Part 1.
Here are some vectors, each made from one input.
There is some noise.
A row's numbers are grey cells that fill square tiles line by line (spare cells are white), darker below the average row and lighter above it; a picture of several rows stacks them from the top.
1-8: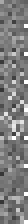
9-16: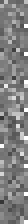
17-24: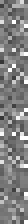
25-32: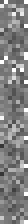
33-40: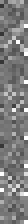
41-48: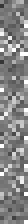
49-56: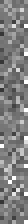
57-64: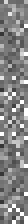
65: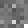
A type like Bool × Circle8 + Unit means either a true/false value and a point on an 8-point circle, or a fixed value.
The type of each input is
Line7.
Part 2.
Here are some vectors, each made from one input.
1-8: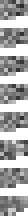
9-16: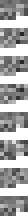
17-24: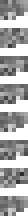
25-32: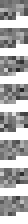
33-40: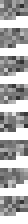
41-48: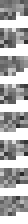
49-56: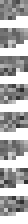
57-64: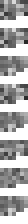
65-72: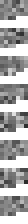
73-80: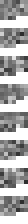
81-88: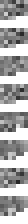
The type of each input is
Line6.
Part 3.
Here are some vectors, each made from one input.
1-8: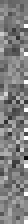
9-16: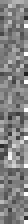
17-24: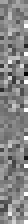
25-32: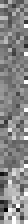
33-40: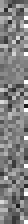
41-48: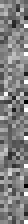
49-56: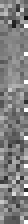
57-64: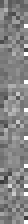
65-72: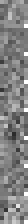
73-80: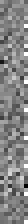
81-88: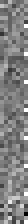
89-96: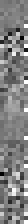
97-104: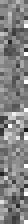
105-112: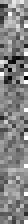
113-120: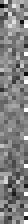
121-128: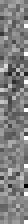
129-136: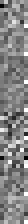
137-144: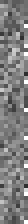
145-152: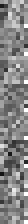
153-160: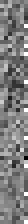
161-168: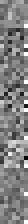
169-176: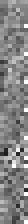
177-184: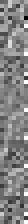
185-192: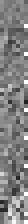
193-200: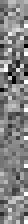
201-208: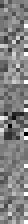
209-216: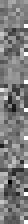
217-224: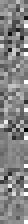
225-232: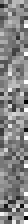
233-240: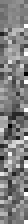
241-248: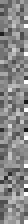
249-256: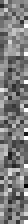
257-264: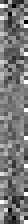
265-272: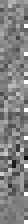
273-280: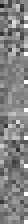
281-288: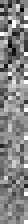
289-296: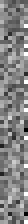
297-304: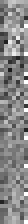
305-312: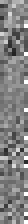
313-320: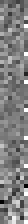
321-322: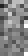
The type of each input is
Tree19.
